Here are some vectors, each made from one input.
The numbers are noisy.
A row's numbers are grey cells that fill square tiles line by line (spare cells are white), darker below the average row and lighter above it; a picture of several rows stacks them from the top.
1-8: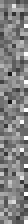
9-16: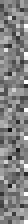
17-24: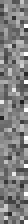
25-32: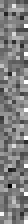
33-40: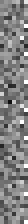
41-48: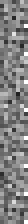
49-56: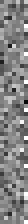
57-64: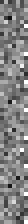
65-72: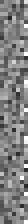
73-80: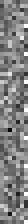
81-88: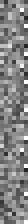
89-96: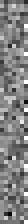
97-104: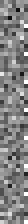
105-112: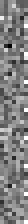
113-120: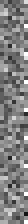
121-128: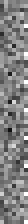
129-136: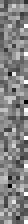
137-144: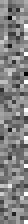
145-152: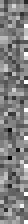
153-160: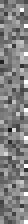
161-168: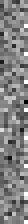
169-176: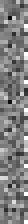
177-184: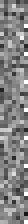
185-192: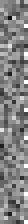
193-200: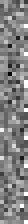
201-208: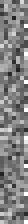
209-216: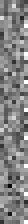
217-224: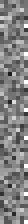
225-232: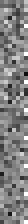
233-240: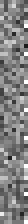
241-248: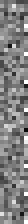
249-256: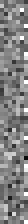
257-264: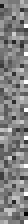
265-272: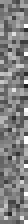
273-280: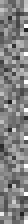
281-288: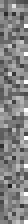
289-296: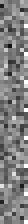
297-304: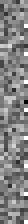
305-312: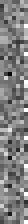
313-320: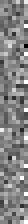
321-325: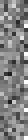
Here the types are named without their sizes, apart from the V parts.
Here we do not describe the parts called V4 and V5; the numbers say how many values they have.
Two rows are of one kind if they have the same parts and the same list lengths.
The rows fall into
4 kinds.
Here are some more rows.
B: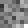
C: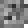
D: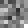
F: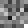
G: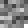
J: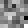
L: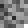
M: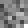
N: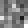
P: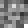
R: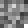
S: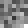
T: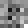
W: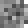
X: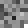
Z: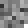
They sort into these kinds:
B, L, M, S, X, Z
C, W
D, F, T
G, J, N, P, R

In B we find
a node of a tree.
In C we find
a point on a line and a value of V4.
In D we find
a value of V4 and a value of V5.
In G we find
three true/false values.
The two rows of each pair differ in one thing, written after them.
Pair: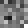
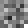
the value of V5
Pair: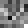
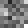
the value of V4
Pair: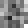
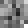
the value of V5
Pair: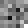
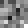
the value of V4
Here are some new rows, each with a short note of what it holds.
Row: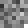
a node of a tree
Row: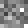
three true/false values
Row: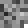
a node of a tree
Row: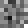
a value of V4 and a value of V5
